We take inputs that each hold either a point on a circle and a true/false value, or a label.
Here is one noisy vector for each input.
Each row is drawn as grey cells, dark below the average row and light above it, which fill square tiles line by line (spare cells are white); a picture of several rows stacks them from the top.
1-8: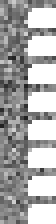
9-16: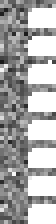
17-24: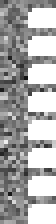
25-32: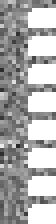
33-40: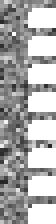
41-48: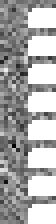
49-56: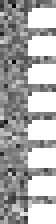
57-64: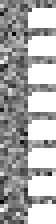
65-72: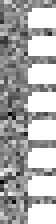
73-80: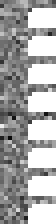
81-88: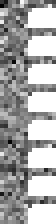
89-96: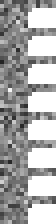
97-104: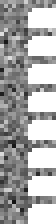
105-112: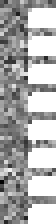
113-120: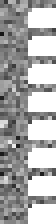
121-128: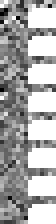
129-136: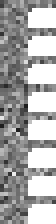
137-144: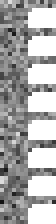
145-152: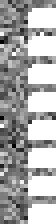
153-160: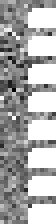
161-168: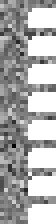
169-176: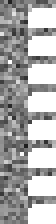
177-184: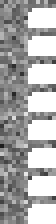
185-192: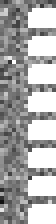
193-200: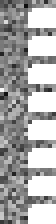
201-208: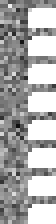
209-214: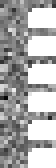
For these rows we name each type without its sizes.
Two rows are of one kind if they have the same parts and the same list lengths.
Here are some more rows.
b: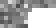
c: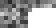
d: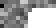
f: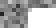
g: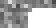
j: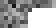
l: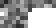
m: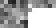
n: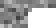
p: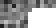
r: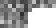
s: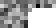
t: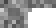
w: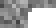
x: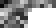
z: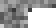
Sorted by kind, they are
b, d, f, g, l, n, t, w, x, z
c, j, m, p, r, s

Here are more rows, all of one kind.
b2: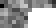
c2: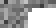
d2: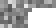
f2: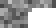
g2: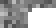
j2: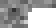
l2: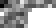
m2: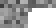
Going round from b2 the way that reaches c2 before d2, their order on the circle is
b2, l2, m2, c2, d2, g2, j2, f2.
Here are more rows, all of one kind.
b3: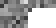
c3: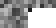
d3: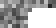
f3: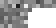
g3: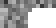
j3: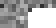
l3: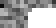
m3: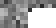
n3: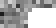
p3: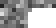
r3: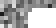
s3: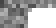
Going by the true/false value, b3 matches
d3, p3 and r3.
